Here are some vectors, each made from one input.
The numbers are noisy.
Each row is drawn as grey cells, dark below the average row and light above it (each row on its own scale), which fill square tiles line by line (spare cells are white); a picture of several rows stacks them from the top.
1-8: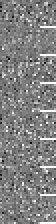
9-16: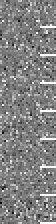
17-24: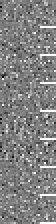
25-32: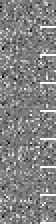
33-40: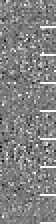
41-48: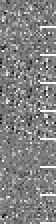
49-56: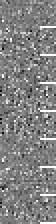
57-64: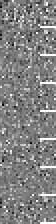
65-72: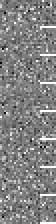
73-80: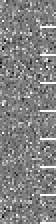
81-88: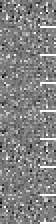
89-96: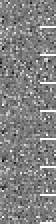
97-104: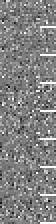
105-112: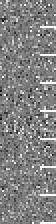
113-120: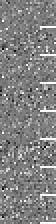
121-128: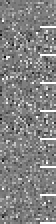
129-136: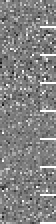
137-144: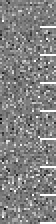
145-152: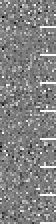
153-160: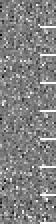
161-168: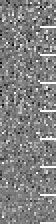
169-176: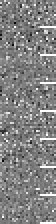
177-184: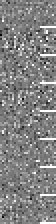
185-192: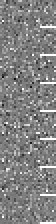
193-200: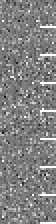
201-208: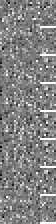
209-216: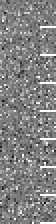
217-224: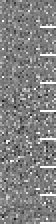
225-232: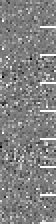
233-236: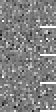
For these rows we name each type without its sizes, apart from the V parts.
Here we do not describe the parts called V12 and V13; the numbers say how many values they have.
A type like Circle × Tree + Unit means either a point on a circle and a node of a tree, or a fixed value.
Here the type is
Line × (Line + V12) + V13.
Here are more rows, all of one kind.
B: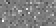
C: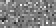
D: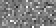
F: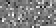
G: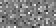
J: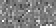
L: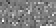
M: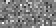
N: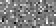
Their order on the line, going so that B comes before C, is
J, L, B, F, D, M, C, N, G.
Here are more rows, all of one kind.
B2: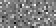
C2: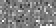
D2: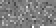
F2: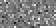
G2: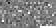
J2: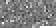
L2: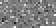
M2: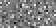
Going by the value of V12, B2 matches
J2 and M2.
